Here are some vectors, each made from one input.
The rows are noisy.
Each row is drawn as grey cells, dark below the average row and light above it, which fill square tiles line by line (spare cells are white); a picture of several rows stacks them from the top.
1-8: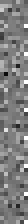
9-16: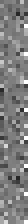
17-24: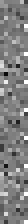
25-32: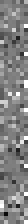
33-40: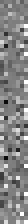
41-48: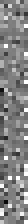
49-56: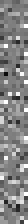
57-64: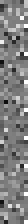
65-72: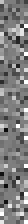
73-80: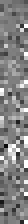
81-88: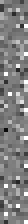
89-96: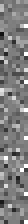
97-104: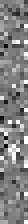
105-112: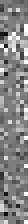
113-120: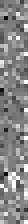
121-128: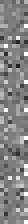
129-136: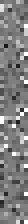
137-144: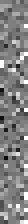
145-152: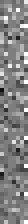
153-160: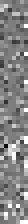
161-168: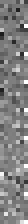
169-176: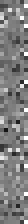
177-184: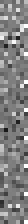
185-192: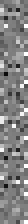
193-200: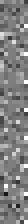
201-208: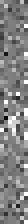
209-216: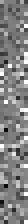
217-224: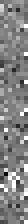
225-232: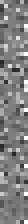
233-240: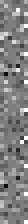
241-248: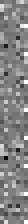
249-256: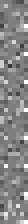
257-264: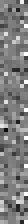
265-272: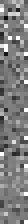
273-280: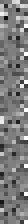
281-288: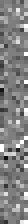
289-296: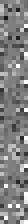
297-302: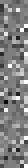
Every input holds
a list of up to two points on a 4-point line.
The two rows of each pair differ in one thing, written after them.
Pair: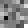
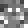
the place on the 4-point line in item 2 of the list
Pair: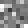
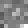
the place on the 4-point line in item 2 of the list
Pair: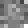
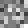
the place on the 4-point line in item 1 of the list
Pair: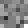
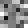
the place on the 4-point line in item 2 of the list
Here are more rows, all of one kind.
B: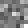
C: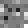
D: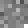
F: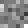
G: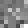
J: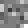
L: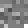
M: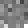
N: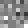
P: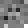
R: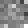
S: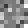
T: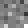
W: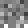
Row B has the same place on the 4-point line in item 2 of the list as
C, F, J and S.
